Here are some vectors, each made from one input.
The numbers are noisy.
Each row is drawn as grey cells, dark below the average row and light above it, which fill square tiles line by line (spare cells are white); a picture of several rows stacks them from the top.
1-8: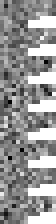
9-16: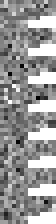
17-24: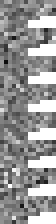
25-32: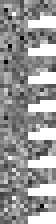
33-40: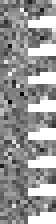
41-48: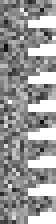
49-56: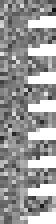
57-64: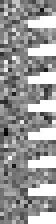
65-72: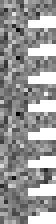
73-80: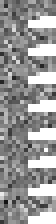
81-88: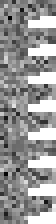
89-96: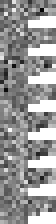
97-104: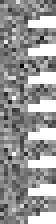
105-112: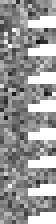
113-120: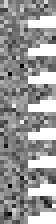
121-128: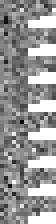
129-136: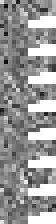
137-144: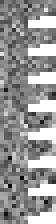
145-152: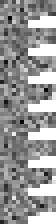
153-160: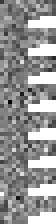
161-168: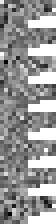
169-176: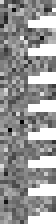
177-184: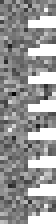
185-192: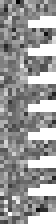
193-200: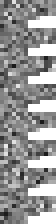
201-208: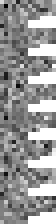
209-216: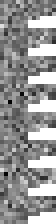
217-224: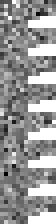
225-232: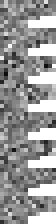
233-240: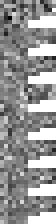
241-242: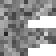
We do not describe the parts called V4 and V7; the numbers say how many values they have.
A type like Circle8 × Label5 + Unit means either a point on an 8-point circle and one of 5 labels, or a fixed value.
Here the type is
(Line6 × V7 + V4) × Tree8.
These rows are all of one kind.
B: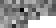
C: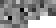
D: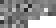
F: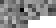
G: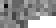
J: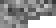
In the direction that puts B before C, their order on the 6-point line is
B, C, J, F, D, G.
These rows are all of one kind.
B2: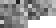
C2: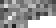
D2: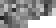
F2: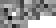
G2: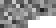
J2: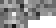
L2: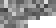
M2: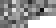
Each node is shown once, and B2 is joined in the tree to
D2 and G2.
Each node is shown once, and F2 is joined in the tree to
J2.
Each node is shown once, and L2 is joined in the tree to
D2 and M2.
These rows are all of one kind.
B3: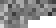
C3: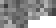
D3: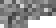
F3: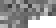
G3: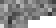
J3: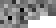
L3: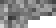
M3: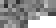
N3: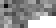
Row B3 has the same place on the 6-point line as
F3 and N3.
